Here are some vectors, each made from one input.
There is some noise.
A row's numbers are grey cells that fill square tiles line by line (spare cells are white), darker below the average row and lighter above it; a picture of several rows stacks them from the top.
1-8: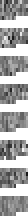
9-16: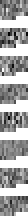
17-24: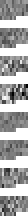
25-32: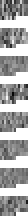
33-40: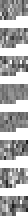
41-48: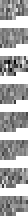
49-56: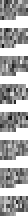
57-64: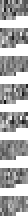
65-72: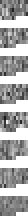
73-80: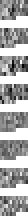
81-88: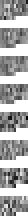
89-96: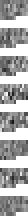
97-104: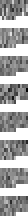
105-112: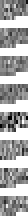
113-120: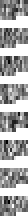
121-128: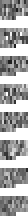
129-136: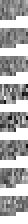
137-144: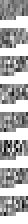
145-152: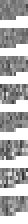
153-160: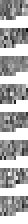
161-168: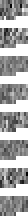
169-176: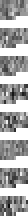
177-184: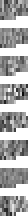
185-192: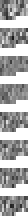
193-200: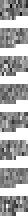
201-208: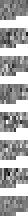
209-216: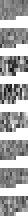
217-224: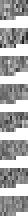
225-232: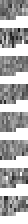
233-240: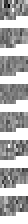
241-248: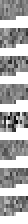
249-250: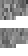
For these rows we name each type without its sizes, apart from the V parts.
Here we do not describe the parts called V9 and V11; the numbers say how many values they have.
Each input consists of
either a point on a circle and a value of V9, or a label, or four true/false values and a value of V11.
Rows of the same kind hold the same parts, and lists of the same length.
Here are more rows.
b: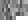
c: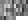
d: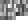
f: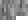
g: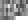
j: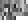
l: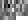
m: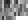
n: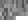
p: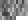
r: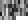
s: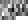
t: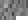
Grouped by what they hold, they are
b, c, d, f, g, n, p, t
j, r, s
l, m

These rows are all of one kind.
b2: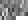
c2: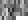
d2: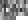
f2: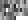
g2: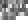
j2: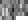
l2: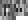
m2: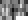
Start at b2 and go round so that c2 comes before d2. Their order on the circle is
b2, j2, m2, g2, c2, f2, d2, l2.
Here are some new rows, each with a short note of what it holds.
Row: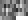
a point on a circle and a value of V9
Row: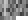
four true/false values and a value of V11
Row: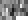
a point on a circle and a value of V9
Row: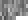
four true/false values and a value of V11
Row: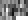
a point on a circle and a value of V9
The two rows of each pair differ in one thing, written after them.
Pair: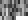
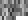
the place on the circle
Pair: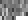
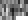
the place on the circle
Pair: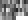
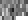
the place on the circle
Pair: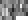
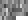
the place on the circle
